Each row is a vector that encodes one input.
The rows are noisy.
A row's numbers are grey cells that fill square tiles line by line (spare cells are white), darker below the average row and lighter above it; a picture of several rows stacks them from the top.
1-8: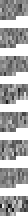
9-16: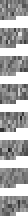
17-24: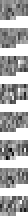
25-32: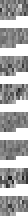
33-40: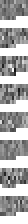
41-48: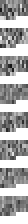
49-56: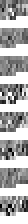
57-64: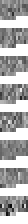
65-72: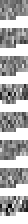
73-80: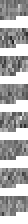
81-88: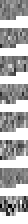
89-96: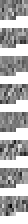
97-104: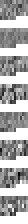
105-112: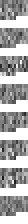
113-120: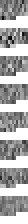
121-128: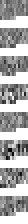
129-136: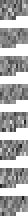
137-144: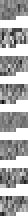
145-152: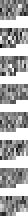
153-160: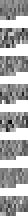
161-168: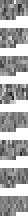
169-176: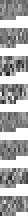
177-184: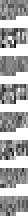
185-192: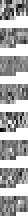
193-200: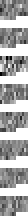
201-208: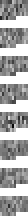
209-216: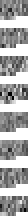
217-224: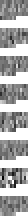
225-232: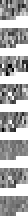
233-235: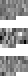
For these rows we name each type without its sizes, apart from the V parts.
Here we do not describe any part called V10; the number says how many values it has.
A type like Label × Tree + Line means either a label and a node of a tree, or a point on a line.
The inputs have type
Label × (Line + List(V10)).
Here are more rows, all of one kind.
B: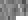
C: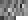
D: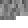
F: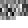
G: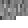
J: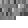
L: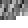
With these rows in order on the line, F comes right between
G and L.
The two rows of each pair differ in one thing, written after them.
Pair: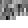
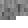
the label
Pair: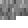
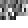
the value of V10 in item 1 of the list
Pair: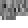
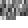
the value of V10 in item 1 of the list
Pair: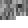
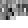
the label
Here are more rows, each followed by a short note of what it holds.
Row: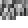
a label, together with a list of two items
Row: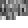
a label, together with the empty list
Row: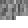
a label, together with the empty list
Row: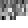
a label and a point on a line
